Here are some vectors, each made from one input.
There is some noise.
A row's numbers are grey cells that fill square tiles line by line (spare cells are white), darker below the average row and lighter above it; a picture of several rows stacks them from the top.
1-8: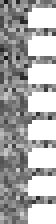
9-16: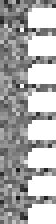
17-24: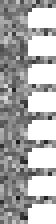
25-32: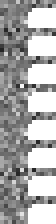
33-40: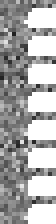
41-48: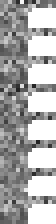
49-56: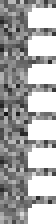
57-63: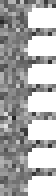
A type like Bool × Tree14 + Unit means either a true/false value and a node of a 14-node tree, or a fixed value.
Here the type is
Line5 × Line6 + Tree8.
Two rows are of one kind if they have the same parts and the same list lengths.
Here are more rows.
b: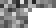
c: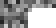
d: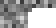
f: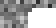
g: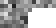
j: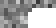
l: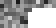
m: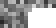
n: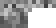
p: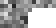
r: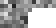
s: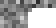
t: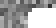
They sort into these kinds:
b, c, g, l, m, n, p, r
d, f, j, s, t

